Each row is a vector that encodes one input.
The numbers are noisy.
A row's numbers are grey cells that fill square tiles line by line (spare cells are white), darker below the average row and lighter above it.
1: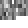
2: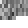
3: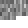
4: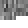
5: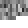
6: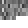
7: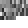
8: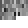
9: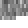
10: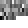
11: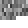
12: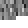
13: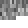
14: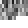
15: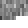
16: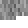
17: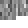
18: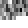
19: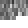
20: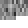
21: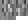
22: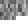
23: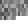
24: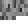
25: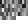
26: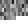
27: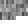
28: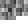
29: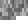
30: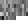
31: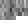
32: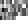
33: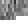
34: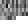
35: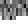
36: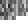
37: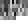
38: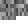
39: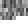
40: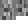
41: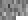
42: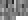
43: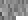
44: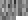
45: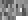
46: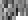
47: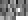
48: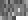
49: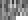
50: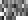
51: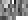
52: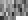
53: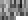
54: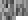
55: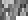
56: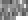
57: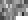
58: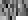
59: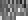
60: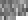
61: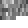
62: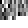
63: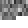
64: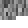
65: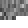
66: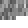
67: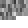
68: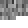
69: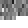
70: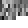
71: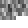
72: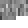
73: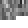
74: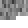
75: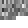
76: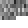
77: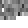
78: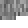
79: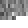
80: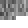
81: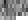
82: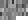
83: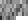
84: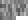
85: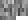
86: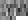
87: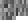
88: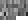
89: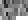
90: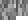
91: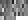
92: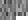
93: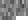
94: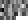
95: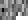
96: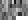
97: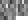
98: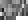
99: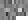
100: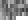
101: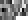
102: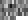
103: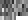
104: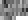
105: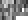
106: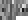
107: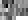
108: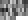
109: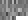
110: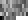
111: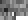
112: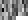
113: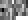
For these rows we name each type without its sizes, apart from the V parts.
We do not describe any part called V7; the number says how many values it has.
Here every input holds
a value of V7, together with either a label, or a node of a tree.
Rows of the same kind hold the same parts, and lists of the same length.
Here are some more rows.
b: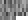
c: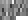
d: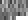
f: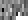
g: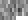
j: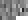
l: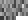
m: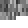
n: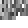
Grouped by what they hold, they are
b, d, g, j
c, f, l, m, n

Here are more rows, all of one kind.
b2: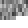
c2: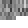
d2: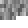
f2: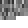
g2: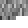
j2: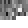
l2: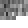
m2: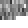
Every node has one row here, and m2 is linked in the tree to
c2, g2 and l2.
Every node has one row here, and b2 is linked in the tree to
c2 and d2.
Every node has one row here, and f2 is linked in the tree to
g2.
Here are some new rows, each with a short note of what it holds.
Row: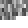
a node of a tree and a value of V7
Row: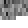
a node of a tree and a value of V7
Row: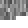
a node of a tree and a value of V7
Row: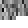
a label and a value of V7
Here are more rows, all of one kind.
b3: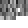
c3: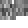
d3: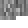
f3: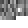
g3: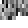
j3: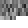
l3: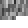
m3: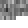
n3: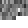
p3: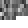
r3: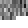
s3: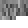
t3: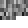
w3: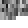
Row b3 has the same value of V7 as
c3, d3, m3 and w3.
